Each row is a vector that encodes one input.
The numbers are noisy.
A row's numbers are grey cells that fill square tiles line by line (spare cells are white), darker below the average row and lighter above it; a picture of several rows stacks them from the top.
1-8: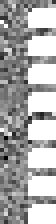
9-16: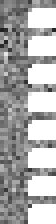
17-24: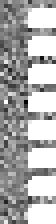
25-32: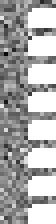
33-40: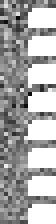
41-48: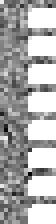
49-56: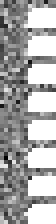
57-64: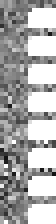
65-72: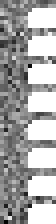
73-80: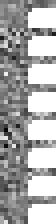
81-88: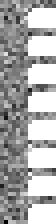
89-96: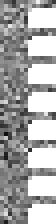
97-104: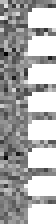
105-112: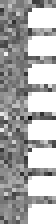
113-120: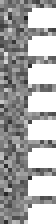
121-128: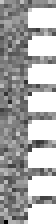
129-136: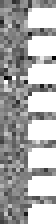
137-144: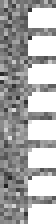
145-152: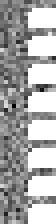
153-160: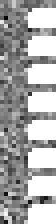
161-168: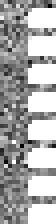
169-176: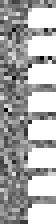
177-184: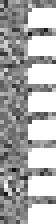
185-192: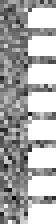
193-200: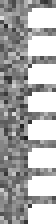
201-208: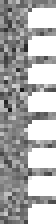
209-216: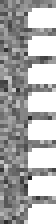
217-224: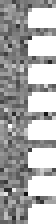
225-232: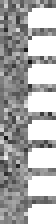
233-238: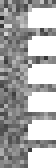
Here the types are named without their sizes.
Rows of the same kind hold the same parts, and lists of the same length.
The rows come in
4 kinds.
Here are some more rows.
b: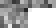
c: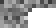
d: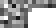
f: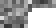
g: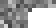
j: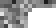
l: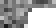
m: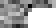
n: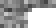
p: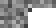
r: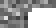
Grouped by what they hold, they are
b
c, f, g, j, l, m, n
d, r
p

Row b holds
a point on a circle and four true/false values.
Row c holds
a point on a line and four true/false values.
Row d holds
a point on a circle.
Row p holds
a point on a line.
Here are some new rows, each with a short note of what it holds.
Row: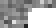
a point on a circle
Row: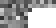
a point on a line
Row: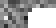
a point on a line
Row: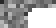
a point on a line and four true/false values
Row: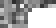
a point on a line and four true/false values
